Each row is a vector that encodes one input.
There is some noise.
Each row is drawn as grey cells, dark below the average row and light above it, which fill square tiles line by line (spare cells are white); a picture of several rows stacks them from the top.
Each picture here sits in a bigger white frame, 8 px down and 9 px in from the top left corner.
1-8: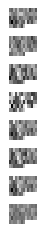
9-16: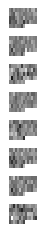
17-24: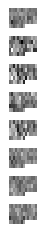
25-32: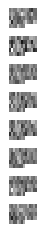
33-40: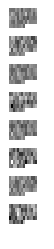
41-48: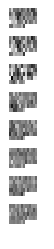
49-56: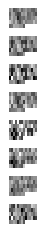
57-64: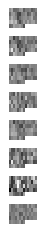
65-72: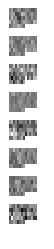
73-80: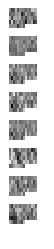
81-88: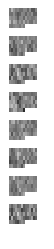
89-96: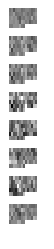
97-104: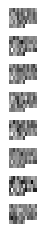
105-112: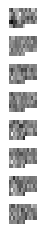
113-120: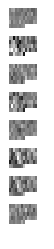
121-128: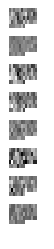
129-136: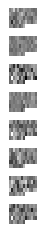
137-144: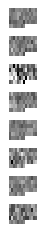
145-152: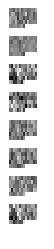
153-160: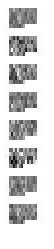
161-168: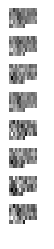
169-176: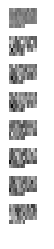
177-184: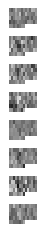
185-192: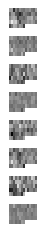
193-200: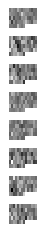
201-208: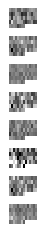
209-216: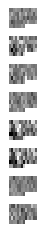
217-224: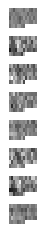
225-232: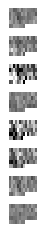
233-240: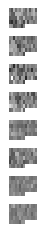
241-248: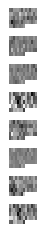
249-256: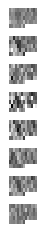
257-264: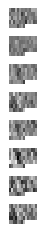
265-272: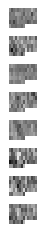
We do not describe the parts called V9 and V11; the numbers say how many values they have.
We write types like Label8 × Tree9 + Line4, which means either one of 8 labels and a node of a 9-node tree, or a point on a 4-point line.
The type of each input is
Line6 + List2(Line4) + V9 × V11.
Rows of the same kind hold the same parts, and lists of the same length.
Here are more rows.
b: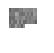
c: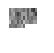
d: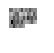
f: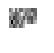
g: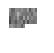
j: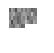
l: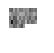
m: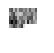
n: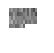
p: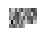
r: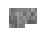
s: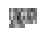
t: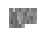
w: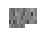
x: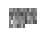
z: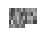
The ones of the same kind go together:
b, g, j, l, m, r, s, w, z
c, n
d
f, t, x
p

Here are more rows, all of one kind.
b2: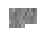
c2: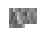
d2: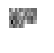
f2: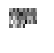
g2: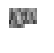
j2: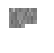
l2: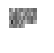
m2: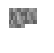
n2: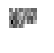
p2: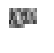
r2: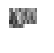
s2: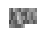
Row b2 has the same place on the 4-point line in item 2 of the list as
l2 and p2.
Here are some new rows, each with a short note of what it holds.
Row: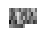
a value of V9 and a value of V11
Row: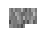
a value of V9 and a value of V11
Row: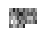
a value of V9 and a value of V11
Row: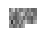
a list of two items
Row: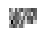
a list of one item
